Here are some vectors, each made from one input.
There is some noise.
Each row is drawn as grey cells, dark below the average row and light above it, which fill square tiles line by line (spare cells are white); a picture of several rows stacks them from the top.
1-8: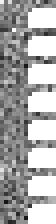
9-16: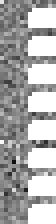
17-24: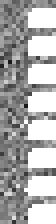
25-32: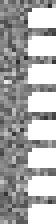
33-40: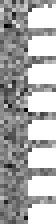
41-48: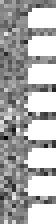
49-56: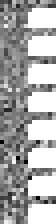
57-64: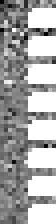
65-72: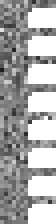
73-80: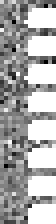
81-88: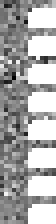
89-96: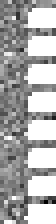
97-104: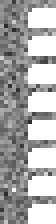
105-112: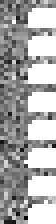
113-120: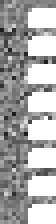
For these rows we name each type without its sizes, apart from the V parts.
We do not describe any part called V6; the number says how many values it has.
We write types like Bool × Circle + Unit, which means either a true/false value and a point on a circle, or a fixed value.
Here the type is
Tree × (Tree + V6) + Unit.
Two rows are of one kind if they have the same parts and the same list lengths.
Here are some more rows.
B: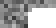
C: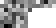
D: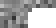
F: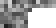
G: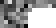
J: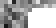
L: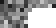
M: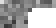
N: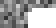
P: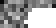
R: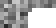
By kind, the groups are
B, D, J, R
C, F, M, N
G, L, P

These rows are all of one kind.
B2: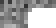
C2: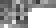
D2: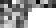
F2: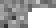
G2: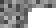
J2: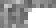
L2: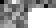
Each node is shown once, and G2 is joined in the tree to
D2 and L2.
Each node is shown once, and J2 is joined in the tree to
B2 and D2.
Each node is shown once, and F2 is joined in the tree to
C2.
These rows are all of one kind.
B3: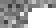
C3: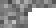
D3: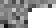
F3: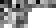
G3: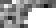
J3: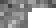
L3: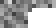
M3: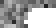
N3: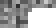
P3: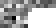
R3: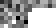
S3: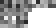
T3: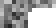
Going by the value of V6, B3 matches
D3 and N3.
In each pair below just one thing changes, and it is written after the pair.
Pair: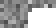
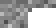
the value of V6
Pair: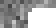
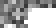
the value of V6
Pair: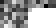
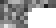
the value of V6
